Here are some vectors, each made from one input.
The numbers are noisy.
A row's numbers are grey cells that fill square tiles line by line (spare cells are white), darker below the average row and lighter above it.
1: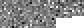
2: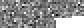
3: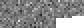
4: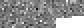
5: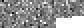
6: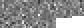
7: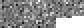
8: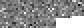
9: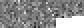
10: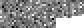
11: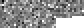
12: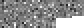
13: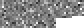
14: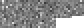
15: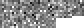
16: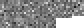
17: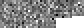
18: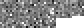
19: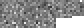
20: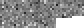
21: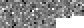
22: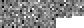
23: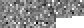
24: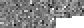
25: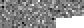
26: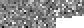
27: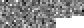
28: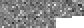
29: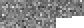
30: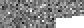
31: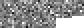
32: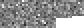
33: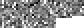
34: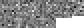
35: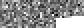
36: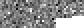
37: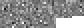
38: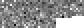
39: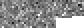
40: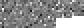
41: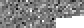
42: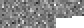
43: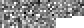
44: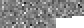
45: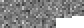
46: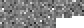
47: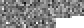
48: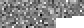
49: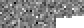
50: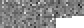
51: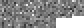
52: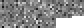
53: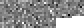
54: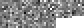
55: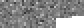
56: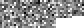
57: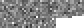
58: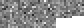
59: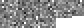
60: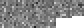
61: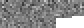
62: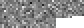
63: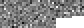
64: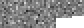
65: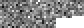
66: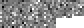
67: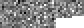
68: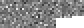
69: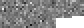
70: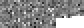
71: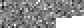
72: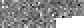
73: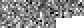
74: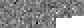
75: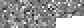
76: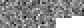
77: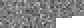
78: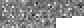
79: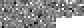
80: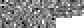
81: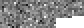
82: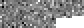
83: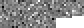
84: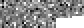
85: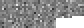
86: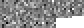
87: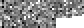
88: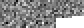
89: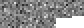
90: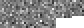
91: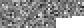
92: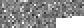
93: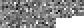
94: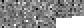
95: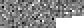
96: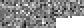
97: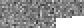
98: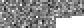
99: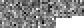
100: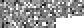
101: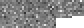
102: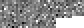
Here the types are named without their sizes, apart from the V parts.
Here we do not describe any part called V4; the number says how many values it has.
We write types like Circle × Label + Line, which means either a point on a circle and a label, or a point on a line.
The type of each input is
Line + (Tree + Unit) × V4.
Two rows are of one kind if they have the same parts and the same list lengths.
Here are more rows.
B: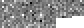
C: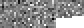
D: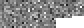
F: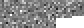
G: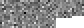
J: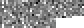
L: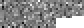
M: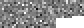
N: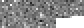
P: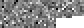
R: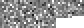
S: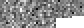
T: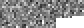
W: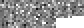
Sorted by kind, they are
B, F, G, J, N, P, R, S, T
C, D, L
M, W

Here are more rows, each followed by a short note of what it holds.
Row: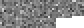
a value of V4
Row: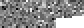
a point on a line
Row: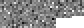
a point on a line
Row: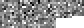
a node of a tree and a value of V4
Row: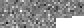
a node of a tree and a value of V4
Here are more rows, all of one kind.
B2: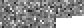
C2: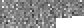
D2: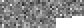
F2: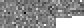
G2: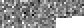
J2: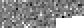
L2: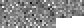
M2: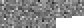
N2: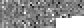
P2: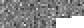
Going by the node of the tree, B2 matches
C2 and G2.
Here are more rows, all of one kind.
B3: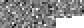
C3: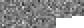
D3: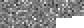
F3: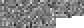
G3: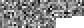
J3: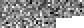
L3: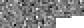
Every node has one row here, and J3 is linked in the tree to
D3.
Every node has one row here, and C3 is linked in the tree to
B3.
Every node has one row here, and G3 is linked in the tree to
F3 and L3.
